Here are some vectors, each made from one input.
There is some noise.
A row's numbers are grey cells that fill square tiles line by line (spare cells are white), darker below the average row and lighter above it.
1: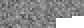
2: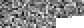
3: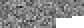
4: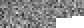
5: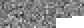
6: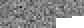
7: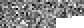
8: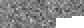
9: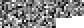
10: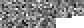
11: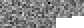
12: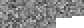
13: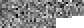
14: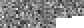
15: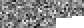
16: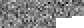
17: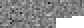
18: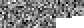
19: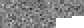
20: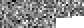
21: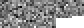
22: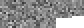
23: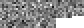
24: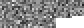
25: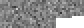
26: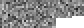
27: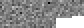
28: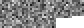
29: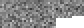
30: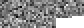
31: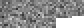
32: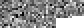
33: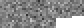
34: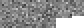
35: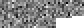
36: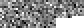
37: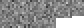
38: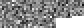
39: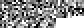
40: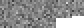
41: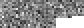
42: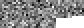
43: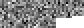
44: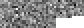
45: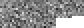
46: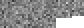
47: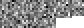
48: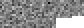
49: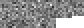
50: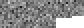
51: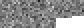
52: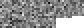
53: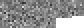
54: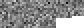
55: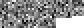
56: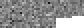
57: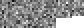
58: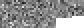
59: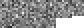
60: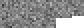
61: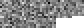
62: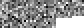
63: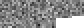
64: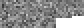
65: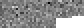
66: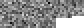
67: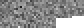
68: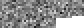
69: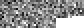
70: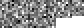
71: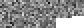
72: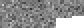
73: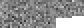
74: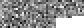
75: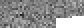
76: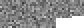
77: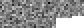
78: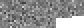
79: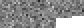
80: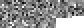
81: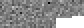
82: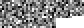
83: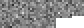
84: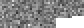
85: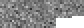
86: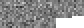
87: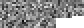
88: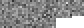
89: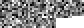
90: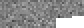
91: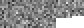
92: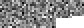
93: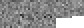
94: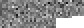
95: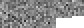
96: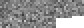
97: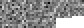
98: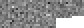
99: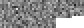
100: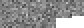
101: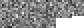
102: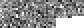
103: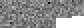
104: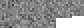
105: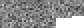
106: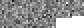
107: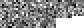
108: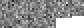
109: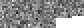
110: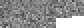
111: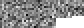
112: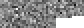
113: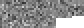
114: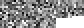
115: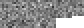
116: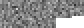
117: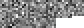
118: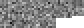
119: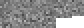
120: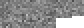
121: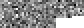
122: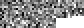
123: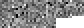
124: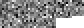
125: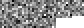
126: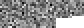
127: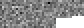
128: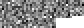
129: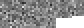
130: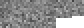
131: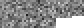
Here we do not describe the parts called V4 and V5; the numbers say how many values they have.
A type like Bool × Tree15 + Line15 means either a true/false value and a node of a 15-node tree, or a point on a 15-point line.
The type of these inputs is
(Bool × V4 + Unit) × V5 + Circle6.
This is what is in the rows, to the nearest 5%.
About 40% of them hold a point on a 6-point circle. The rest hold a value of V5, together with either a fixed value, or a true/false value and a value of V4.
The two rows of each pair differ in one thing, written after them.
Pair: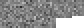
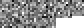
the value of V4
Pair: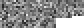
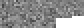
the value of V4
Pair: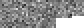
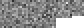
the value of V4
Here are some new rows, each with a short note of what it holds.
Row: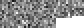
a true/false value, a value of V4 and a value of V5
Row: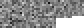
a value of V5
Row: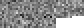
a true/false value, a value of V4 and a value of V5
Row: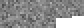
a true/false value, a value of V4 and a value of V5
